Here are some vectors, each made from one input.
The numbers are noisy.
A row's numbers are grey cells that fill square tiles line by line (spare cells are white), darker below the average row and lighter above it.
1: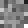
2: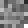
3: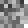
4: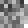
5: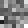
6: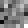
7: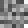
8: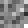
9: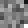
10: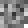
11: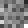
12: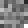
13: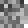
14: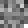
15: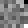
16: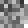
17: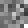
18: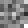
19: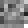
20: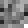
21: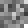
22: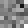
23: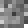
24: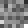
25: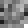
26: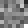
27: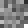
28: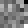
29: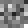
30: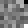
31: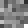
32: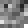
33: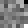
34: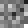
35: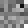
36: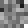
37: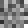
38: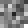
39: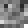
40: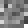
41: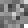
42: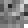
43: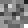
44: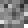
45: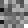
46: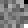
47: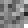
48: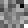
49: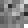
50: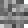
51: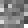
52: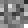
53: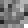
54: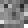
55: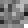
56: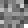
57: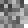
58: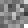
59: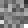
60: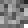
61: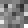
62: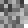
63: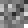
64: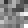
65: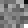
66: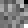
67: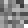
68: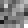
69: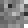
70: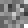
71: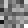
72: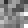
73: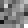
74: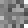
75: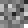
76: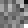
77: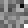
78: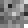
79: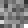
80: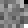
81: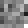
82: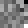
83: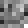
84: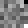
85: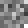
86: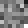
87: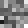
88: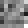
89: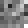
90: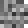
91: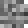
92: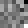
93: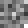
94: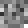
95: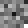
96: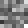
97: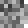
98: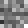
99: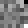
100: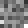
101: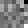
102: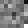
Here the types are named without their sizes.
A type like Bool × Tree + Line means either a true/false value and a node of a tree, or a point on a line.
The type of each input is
Bool × List(Line).
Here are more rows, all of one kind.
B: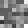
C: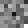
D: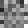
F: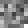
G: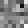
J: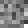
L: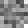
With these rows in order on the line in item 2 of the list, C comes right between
B and L.
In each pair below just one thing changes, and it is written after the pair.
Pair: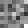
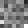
the true/false value
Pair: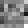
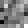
the place on the line in item 1 of the list
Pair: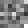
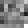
the place on the line in item 1 of the list
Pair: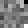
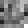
the true/false value
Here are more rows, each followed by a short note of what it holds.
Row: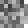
a true/false value, together with the empty list
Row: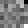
a true/false value, together with a list of one item
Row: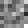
a true/false value, together with a list of one item
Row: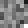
a true/false value, together with a list of one item
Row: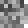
a true/false value, together with the empty list
